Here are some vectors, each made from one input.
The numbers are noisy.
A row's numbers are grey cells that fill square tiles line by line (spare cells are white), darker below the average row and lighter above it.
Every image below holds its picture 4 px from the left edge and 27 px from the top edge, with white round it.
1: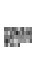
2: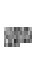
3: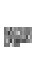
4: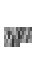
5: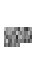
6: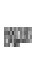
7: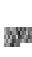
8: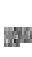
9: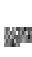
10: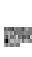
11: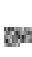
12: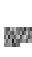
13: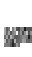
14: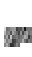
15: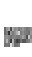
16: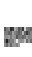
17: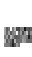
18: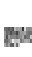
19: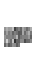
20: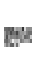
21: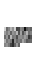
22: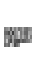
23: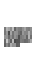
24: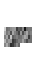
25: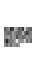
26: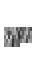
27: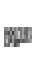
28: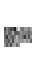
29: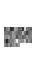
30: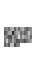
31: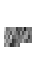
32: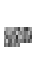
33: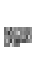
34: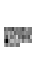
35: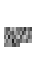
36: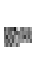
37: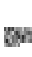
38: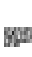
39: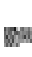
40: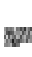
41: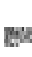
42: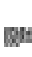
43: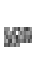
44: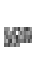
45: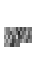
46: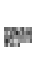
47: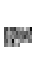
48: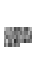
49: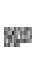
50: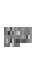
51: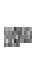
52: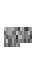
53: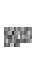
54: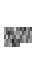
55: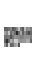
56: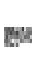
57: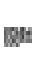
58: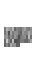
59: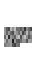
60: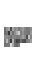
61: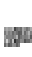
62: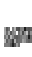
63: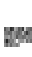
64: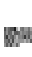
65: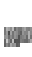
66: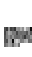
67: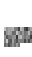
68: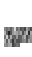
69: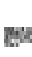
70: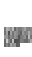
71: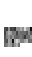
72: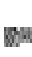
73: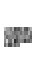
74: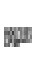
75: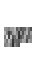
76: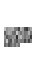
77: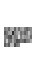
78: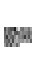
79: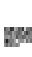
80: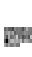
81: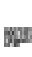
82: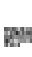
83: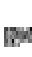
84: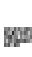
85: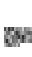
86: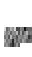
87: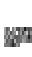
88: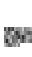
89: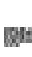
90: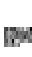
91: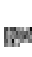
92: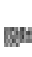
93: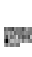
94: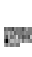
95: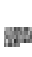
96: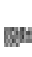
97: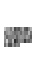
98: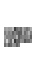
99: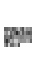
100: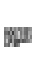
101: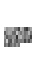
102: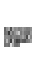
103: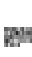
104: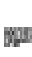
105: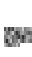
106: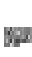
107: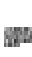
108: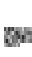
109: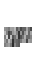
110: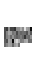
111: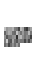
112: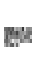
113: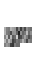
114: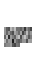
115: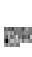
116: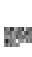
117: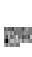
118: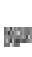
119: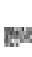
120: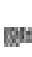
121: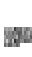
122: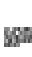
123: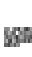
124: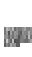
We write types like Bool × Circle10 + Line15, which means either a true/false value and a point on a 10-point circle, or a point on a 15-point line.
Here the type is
Bool × Line8 + Label8.
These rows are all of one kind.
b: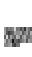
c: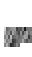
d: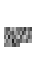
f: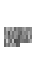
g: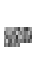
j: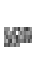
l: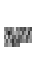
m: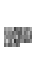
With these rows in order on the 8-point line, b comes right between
d and l.
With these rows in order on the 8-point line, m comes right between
c and f.
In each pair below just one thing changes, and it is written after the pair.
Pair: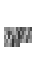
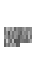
the true/false value
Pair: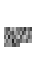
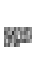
the true/false value
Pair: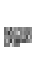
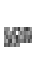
the place on the 8-point line
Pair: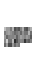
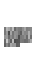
the place on the 8-point line
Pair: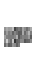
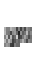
the true/false value
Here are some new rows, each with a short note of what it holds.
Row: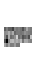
one of 8 labels
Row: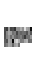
one of 8 labels
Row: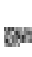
one of 8 labels
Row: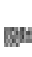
one of 8 labels
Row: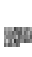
a point on an 8-point line and a true/false value
